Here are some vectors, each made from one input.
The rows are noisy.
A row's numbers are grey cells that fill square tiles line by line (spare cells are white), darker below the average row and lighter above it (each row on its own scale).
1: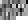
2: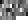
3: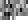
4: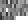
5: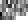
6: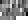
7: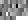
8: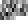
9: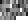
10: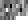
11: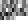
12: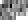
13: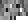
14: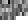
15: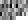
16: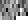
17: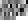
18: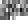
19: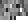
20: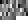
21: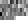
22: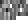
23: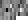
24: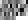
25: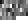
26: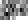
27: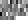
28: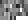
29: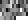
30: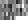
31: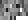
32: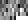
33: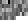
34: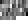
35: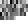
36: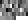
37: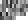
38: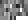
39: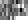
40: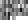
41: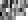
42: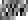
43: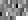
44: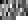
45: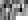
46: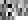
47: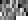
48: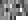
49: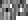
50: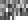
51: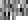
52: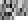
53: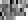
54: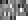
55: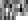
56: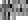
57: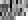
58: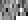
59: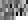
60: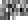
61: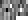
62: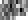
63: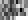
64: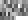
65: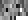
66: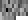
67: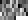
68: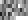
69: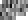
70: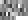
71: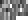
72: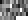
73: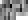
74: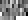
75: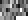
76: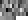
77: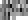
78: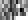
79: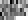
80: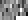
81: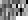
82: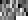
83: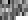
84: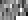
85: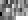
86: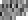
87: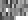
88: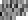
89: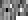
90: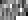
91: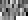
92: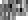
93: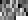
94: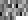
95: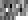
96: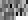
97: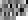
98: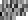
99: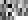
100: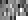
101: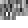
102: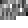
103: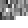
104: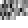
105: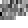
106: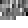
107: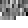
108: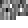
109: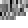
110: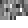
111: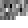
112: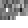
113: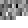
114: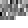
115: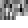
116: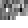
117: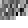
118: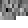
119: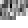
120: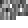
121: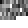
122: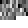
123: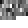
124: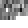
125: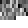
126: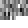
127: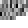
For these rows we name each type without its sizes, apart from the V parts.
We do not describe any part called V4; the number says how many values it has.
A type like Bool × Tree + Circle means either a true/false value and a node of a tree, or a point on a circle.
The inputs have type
List(Bool × V4).
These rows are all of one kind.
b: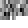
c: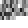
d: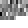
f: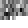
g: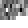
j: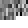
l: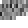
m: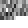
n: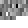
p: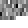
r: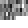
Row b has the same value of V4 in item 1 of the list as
c, f and m.
